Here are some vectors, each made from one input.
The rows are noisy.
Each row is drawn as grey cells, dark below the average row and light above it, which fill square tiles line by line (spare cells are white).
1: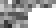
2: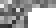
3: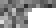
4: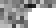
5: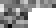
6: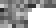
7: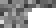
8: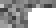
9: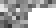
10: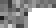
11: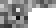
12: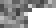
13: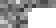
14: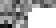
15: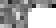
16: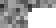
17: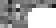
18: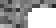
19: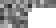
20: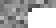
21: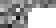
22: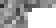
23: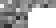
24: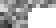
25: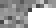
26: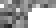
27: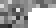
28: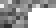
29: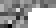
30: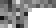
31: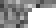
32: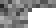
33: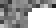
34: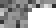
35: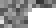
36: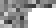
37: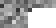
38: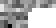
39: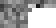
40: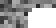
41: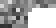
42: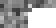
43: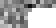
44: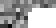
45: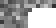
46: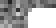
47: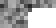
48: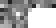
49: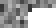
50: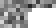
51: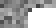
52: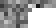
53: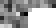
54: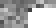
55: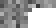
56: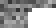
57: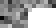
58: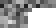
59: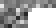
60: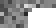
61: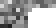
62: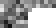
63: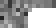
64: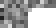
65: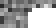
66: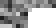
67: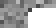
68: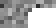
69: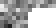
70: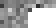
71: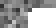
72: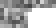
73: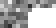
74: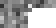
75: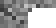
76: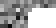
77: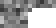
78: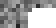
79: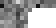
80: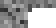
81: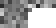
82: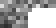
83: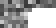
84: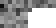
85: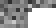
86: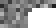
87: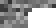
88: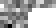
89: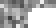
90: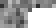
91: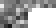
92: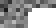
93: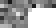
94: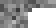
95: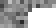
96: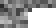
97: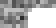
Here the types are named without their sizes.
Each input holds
a node of a tree, together with a list of points on a line.
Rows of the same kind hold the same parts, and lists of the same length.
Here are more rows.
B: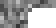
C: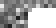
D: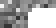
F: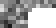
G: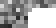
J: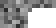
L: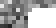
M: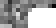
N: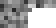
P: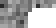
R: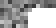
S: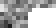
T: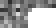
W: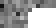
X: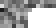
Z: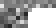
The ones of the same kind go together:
B, J, M, R, T, X
C, D, F, G, L, S, Z
N, P, W

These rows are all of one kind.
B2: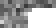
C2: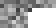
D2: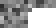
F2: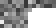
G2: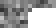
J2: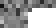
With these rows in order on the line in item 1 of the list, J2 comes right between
B2 and G2.
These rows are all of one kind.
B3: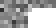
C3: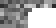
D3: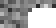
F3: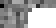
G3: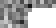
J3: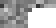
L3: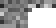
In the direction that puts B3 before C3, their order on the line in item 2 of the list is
G3, F3, J3, L3, B3, D3, C3.
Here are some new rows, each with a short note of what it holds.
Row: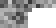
a node of a tree, together with a list of two items
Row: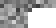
a node of a tree, together with a list of one item
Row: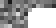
a node of a tree, together with a list of one item
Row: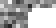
a node of a tree, together with the empty list
